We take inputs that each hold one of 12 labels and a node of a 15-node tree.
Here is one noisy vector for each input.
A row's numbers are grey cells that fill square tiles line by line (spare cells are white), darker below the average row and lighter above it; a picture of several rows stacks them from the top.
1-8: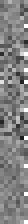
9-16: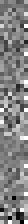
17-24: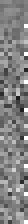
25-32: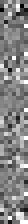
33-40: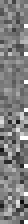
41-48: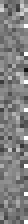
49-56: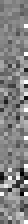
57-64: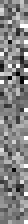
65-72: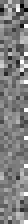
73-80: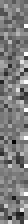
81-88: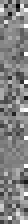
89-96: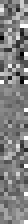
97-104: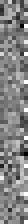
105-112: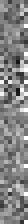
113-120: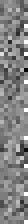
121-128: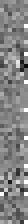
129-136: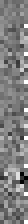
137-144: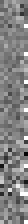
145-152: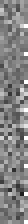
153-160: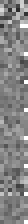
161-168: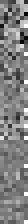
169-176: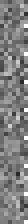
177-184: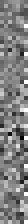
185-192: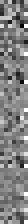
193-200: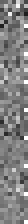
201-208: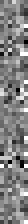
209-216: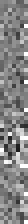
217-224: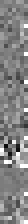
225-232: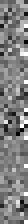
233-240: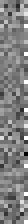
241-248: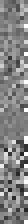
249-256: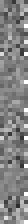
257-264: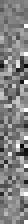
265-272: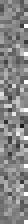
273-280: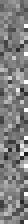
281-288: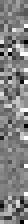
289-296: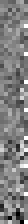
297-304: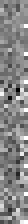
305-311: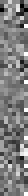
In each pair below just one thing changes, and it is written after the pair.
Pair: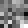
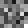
the label
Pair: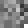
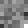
the node of the tree
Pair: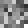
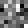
the label
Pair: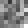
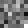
the label
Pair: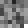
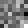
the label
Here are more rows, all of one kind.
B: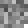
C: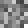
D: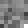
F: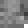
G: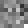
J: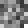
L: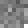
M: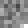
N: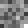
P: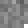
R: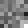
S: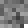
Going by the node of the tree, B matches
J, M and R.
